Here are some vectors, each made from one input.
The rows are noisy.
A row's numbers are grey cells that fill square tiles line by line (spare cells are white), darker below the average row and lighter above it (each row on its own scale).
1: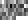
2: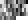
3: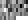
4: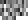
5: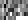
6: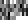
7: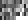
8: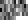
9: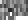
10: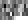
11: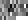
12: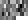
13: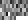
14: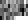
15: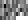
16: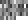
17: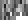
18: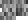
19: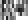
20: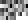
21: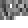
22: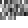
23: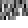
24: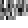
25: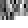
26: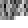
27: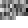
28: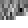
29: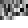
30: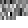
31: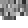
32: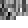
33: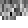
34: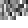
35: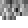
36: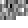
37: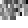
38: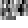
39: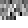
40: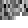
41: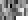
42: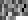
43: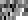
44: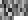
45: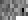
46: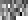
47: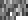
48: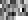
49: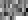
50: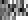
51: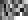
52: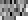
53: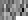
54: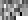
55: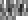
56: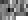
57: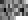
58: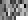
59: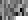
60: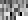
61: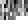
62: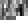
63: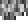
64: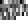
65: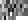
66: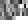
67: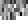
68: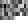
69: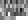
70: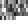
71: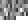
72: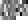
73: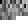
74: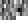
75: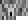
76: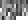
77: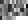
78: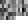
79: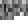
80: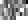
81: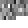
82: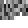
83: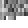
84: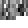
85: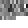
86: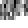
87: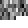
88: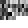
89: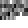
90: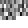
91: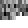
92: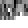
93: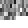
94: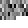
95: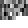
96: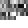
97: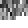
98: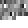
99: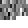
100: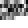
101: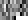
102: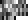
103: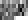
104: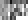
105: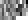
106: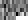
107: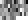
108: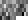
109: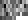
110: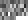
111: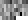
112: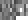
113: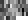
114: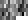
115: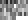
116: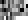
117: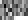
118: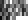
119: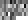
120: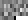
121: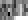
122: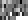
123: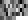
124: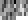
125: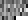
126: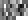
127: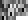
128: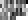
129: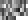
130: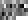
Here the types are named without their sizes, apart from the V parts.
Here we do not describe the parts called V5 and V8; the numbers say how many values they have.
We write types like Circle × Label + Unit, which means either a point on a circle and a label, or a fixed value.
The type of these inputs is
(Label + Tree) × (Line × V5 + V8).
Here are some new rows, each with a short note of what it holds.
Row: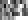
a label and a value of V8
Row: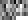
a label and a value of V8
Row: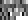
a label and a value of V8
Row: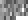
a label, a point on a line and a value of V5
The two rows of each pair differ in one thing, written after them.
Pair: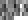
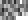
the label
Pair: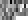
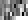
the label
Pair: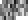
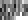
the label
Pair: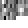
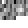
the label
